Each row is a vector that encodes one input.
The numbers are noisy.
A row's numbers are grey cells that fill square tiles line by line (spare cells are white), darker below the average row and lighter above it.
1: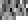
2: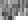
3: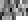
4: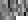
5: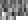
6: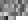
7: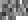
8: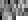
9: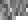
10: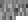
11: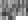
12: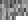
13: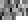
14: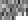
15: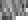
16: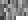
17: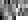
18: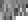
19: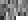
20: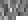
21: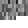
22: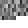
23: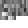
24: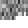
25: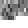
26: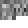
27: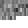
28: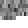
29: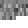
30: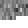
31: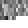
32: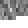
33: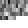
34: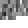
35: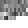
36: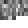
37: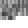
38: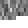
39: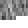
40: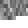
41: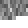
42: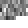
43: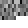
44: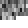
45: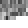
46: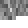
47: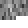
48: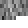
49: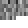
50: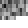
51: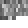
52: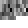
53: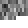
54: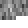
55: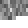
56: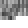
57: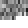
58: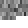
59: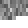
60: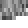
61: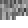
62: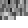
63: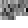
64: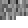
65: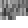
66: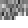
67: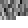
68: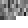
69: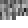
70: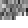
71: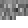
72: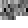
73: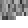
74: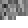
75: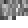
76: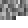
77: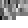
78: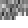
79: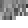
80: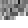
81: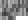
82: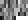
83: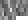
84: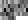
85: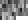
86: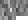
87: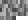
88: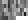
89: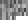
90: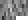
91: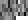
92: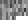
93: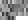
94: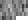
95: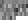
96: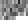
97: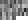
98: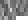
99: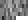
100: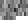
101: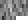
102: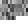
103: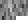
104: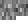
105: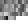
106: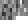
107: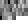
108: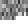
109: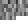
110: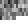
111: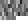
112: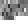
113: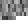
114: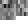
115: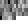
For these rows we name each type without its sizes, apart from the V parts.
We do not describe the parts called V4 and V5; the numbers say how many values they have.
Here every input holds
a point on a line, a true/false value, a value of V4 and a value of V5.
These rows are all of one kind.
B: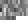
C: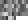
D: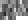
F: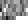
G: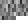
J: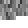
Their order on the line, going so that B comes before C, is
F, J, B, G, C, D.
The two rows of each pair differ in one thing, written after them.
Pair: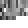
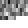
the value of V5
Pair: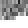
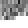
the place on the line
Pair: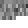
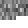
the place on the line
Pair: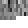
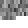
the true/false value
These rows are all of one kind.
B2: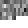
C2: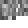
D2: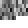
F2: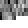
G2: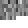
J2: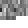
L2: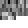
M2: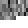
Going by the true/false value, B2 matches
C2 and J2.
